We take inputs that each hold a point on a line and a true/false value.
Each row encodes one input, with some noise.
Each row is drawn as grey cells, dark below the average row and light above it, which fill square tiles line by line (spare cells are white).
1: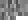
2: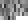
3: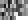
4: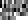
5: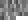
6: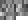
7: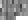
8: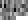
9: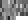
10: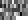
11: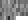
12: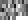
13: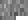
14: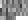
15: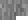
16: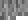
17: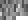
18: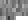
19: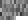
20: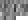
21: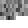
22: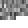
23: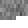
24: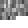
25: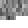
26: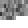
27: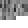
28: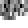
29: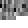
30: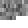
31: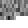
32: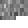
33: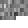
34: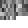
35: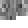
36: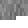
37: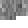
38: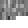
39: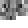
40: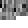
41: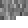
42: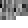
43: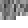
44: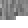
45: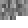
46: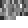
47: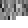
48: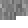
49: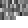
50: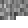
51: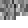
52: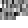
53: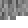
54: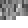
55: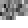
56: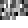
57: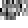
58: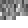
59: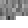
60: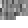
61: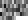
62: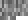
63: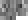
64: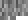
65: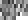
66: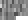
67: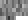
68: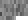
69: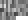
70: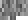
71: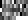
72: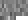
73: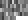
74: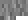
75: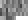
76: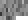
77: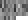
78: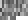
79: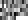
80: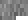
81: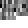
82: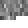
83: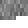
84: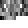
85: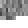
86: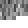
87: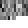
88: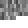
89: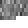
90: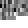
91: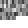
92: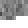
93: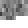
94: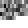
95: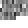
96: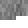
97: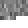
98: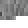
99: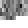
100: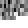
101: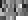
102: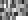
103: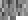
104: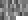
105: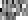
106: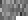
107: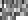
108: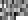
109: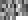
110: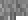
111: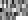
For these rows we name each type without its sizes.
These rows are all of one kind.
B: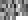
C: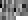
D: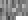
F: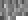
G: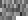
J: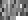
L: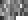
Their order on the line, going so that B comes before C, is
D, J, B, G, L, C, F.
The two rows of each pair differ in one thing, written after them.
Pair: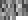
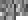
the place on the line
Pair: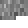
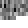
the true/false value
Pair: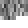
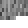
the true/false value
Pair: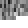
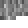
the true/false value
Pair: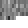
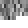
the true/false value
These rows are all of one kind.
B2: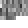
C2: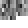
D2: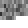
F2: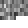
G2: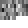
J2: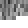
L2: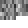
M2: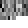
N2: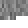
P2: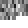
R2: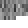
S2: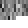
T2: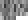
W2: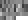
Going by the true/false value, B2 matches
C2, D2, F2 and N2.
